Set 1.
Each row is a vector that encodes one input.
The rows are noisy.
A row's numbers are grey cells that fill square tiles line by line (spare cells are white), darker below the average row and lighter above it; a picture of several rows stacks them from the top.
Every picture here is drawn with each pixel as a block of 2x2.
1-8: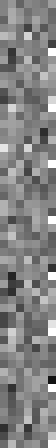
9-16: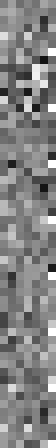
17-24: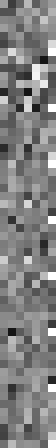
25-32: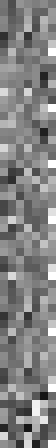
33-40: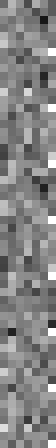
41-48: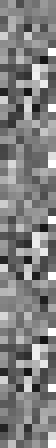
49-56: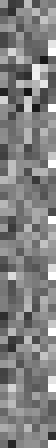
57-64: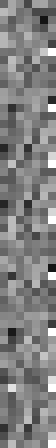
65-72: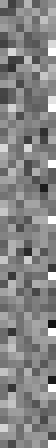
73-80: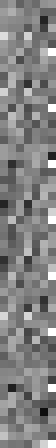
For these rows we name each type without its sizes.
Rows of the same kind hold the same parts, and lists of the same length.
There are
3 kinds of row.
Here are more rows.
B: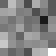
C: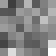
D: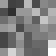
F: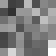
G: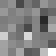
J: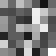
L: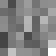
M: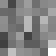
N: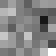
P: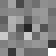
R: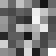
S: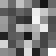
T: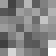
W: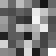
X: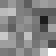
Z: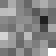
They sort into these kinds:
B, G, N, P, X, Z
C, D, F, L, M, T
J, R, S, W

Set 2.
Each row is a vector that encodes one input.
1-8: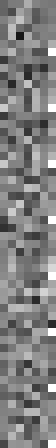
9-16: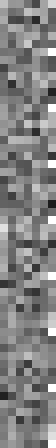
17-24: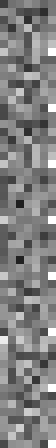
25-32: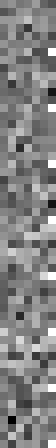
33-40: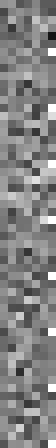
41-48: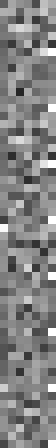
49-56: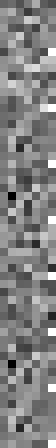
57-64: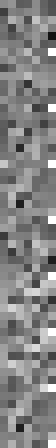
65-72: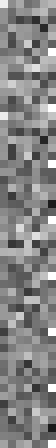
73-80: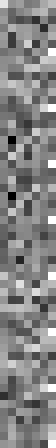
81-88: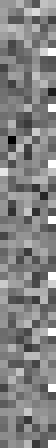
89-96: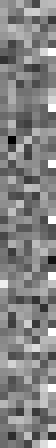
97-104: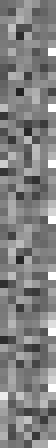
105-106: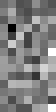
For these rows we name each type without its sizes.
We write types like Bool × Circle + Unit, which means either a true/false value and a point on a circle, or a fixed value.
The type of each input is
Bool × Bool × Bool + Tree.
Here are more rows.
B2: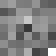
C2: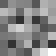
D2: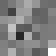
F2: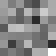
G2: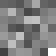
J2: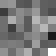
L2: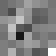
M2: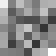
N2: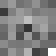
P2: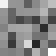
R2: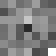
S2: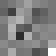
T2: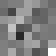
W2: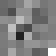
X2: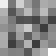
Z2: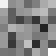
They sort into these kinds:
B2, D2, G2, J2, L2, N2, R2, S2, T2, W2
C2, F2, M2, P2, X2, Z2

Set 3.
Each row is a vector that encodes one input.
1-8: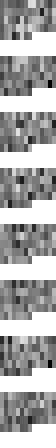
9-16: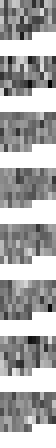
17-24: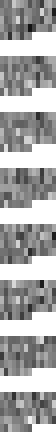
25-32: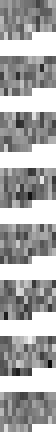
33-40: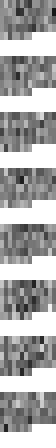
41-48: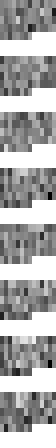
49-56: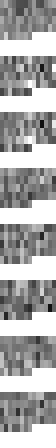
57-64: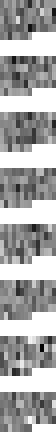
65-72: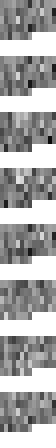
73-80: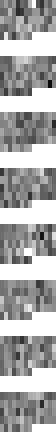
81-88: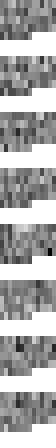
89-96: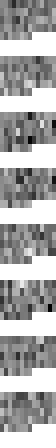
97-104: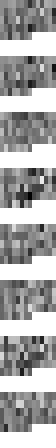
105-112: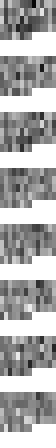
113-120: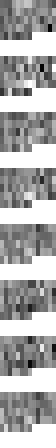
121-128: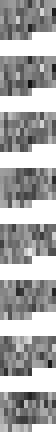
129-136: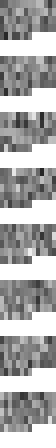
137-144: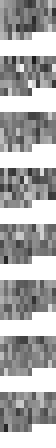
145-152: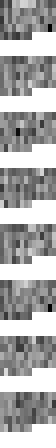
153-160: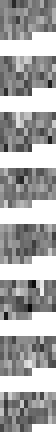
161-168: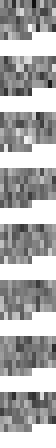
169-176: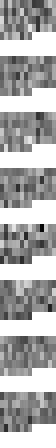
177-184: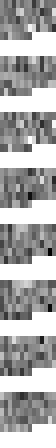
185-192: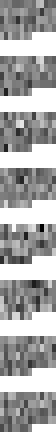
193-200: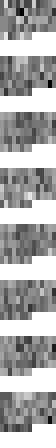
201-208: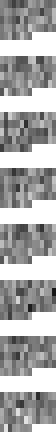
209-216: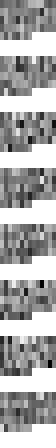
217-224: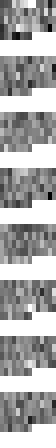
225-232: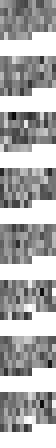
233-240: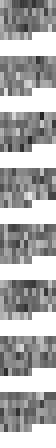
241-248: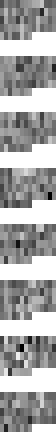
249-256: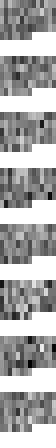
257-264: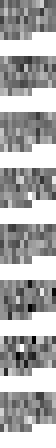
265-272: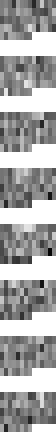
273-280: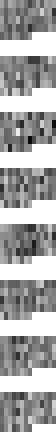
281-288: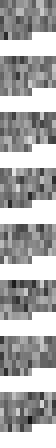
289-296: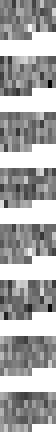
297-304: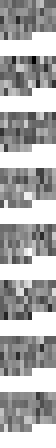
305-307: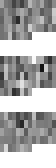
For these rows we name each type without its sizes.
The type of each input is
Bool × Line.
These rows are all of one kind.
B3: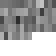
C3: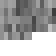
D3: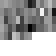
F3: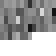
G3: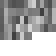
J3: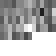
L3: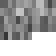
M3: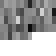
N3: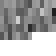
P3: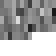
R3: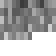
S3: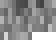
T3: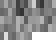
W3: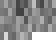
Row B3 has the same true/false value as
G3, J3 and L3.
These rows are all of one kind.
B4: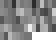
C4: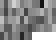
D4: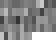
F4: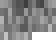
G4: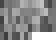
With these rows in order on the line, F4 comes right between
B4 and D4.
